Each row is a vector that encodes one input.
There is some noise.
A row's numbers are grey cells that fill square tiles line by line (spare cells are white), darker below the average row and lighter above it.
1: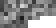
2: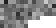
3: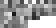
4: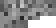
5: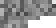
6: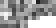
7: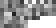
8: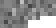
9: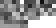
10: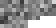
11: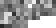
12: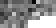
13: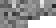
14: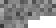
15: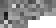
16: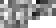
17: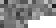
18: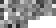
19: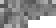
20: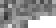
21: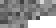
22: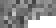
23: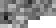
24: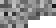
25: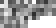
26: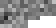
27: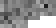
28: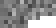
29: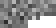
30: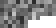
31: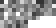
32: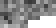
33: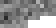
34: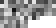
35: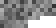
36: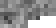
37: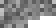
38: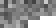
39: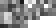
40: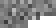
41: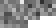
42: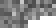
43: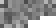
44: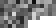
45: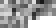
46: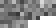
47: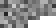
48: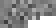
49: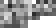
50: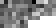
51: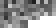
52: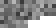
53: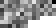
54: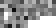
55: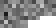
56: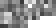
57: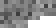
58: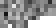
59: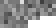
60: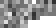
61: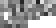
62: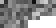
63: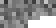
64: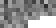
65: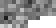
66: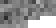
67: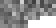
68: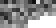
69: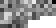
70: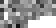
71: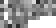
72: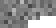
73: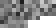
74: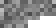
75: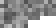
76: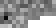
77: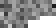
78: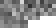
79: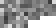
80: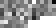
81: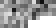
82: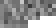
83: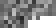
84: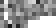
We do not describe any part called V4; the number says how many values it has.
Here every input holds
a value of V4, together with either a point on a 5-point circle and a true/false value, or a fixed value.
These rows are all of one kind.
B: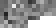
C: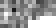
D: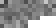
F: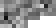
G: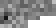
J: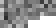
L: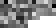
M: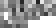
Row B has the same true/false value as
F and G.
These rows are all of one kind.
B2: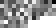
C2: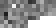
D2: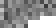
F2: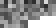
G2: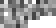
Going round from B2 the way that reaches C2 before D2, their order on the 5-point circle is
B2, G2, C2, F2, D2.
